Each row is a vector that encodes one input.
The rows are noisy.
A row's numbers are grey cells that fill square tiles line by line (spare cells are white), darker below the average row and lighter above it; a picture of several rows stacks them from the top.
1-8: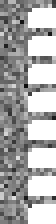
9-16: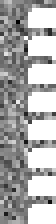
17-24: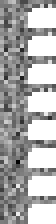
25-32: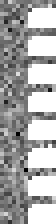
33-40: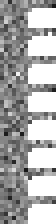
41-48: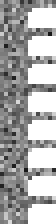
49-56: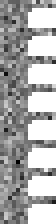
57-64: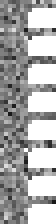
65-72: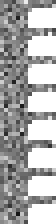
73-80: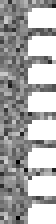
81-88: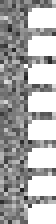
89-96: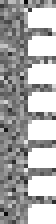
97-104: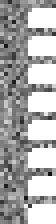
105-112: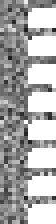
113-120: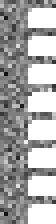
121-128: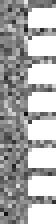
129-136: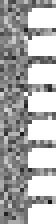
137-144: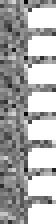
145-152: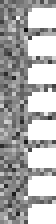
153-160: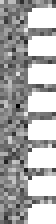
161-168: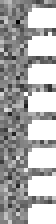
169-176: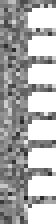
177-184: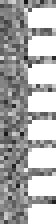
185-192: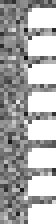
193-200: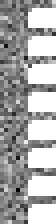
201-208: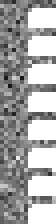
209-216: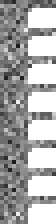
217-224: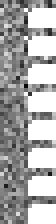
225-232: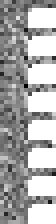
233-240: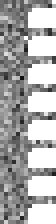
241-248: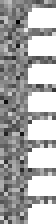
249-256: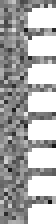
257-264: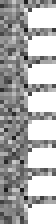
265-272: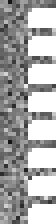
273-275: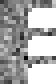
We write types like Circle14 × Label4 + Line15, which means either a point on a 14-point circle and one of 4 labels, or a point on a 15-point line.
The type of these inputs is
Bool × Circle10 + Tree18 + Unit.
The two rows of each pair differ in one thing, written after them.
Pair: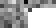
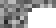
the true/false value
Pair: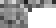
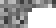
the true/false value
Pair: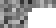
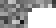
the place on the 10-point circle
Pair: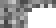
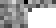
the true/false value
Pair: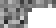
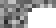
the place on the 10-point circle
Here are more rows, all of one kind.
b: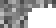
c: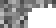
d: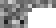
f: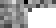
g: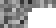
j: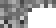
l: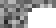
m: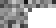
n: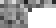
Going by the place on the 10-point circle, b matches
c and m.
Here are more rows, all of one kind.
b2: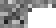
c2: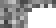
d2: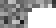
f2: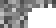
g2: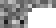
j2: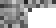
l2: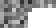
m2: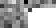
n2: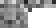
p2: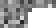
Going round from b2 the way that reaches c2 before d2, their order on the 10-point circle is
b2, g2, m2, c2, j2, f2, l2, p2, n2, d2.
